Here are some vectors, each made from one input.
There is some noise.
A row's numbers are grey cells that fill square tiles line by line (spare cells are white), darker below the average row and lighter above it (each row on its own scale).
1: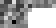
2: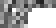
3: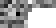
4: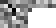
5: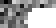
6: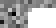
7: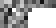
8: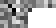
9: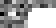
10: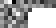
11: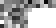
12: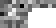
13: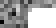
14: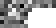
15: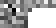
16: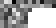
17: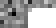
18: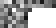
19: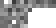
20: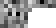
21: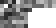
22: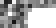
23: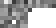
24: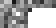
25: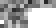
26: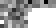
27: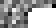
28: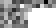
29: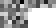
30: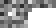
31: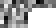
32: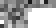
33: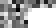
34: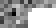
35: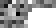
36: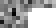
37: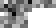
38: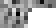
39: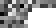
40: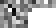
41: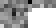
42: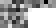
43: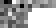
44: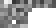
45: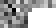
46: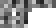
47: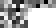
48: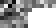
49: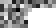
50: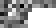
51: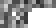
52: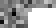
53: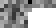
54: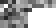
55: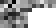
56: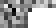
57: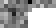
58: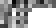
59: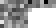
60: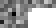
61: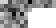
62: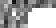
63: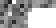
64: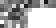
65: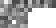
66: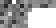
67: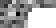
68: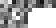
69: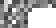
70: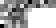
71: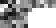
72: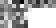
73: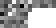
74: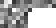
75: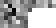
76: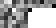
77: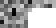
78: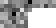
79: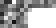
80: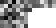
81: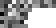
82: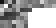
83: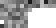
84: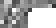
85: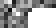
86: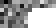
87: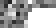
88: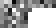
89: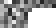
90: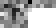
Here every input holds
a true/false value, together with either one of 5 labels, or a point on a 6-point line.
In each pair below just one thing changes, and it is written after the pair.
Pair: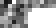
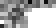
the true/false value
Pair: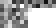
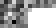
the true/false value
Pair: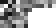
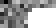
the true/false value
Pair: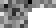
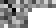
the place on the 6-point line
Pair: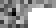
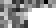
the place on the 6-point line
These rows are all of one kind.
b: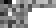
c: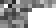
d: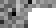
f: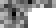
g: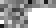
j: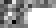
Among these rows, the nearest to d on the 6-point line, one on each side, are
b and f.
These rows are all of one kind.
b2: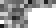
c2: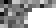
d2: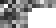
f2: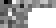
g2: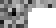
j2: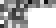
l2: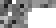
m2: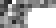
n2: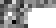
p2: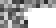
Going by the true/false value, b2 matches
d2, g2, j2 and p2.
